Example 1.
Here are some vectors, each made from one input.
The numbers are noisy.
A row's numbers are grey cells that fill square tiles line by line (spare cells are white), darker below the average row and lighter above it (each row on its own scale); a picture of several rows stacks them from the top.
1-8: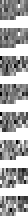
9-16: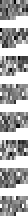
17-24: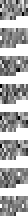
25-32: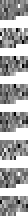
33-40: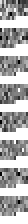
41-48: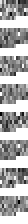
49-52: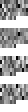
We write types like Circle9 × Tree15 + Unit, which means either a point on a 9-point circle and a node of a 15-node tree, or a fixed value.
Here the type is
Bool × Bool × Bool + Unit.
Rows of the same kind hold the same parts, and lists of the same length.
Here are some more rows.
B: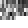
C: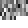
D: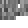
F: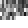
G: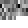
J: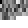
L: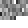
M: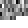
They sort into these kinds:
B, F
C, D, G, J, L, M

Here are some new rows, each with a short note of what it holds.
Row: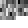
a fixed value
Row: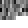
three true/false values
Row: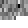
three true/false values
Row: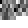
three true/false values
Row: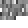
three true/false values
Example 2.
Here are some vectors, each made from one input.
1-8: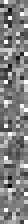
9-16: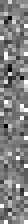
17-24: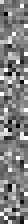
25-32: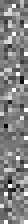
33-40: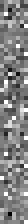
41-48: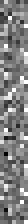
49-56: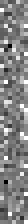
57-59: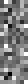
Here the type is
Circle9.
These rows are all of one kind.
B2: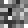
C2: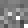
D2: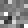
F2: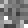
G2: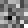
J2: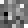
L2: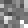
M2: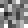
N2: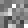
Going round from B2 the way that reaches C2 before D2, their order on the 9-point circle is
B2, J2, C2, N2, D2, G2, F2, L2, M2.
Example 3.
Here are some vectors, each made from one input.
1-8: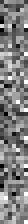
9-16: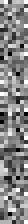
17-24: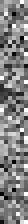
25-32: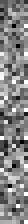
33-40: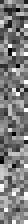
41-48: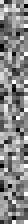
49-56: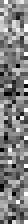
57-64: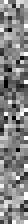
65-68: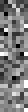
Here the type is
Tree10.
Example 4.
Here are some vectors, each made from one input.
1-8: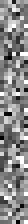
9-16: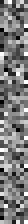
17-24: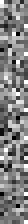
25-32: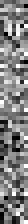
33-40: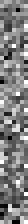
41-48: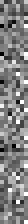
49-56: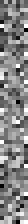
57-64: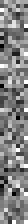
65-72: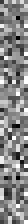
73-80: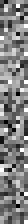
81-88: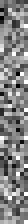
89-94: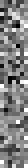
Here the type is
Tree8.
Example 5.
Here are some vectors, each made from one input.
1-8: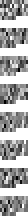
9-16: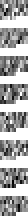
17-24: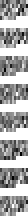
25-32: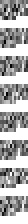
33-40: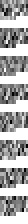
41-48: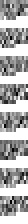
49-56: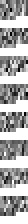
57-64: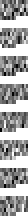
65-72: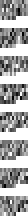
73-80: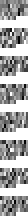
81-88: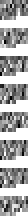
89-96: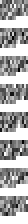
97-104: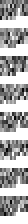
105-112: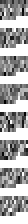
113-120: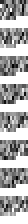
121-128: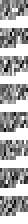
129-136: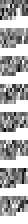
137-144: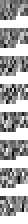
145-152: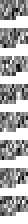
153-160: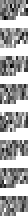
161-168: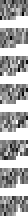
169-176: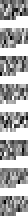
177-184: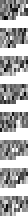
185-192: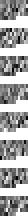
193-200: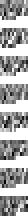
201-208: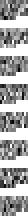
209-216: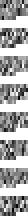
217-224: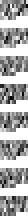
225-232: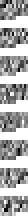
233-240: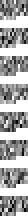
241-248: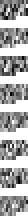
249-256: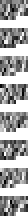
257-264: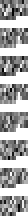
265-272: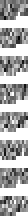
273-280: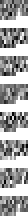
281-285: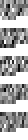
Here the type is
Bool × Bool × Bool.
